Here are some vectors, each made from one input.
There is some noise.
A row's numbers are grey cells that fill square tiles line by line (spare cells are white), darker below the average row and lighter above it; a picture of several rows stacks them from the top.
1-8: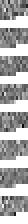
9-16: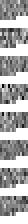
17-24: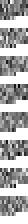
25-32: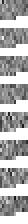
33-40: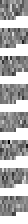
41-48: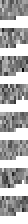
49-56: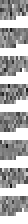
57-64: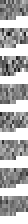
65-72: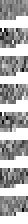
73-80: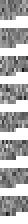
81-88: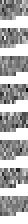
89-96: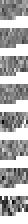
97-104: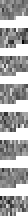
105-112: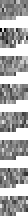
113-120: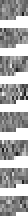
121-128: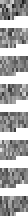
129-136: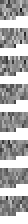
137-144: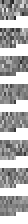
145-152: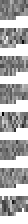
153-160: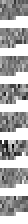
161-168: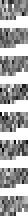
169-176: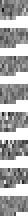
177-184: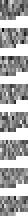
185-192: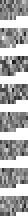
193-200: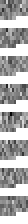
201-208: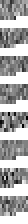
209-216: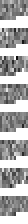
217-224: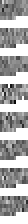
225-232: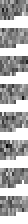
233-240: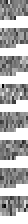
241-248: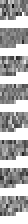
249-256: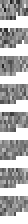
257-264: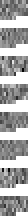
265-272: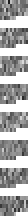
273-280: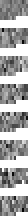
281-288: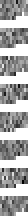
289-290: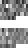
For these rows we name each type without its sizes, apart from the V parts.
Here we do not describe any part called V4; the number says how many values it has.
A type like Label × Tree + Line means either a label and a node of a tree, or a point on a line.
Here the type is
Bool × V4 + List(Circle + Line).
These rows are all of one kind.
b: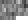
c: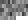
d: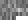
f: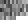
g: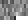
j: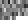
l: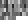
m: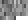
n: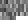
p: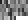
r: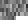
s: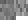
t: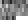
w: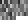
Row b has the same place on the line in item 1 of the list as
c, g, l and r.
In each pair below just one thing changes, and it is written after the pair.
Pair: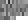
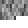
the place on the line in item 2 of the list
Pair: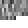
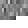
the place on the circle in item 1 of the list
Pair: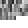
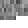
the place on the circle in item 1 of the list
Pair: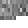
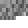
the place on the line in item 2 of the list
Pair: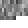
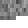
the place on the line in item 2 of the list
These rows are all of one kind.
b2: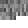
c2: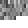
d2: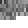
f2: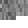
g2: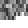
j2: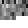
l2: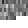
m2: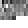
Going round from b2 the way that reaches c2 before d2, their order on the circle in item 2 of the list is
b2, j2, m2, c2, l2, f2, d2, g2.
